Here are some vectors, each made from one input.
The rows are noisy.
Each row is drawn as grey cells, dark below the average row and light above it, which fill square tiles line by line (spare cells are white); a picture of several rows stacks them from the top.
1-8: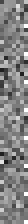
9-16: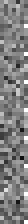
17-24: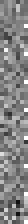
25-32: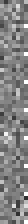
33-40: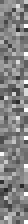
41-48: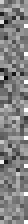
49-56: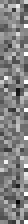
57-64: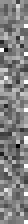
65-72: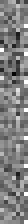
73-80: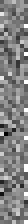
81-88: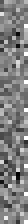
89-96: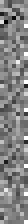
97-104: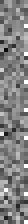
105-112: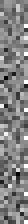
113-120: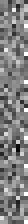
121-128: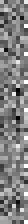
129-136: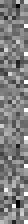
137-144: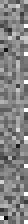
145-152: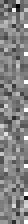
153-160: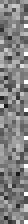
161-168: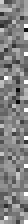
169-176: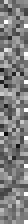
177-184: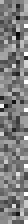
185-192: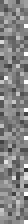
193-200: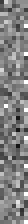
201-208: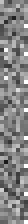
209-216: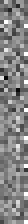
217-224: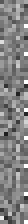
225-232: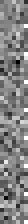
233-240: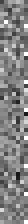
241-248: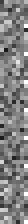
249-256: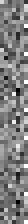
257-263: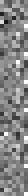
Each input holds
a point on a 4-point line, together with either one of 8 labels, or three true/false values.
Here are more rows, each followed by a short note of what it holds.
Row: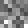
one of 8 labels and a point on a 4-point line
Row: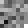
a point on a 4-point line and three true/false values
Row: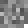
one of 8 labels and a point on a 4-point line
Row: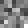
one of 8 labels and a point on a 4-point line
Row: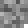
one of 8 labels and a point on a 4-point line
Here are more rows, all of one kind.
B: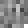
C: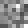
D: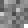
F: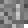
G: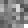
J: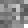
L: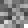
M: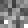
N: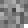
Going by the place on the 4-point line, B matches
F and N.
